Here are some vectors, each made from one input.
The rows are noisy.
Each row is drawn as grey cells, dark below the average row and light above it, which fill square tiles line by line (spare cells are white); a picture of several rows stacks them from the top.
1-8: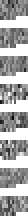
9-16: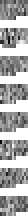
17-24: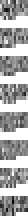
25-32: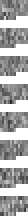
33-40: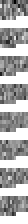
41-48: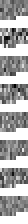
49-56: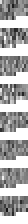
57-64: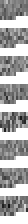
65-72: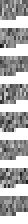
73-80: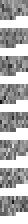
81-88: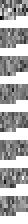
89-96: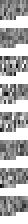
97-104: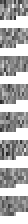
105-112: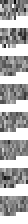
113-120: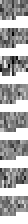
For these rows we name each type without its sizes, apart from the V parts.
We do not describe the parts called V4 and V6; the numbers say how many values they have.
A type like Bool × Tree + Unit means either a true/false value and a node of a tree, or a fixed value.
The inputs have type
(Bool × Bool × Bool × Bool × V6 + Line) × V4.
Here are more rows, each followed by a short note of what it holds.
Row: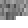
four true/false values, a value of V4 and a value of V6
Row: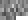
four true/false values, a value of V4 and a value of V6
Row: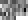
a point on a line and a value of V4
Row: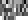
four true/false values, a value of V4 and a value of V6
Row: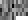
four true/false values, a value of V4 and a value of V6
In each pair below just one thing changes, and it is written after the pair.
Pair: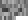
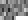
the value of V6
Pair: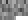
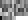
the value of V6
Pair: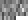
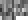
one of the four true/false values
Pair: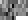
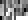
the value of V6
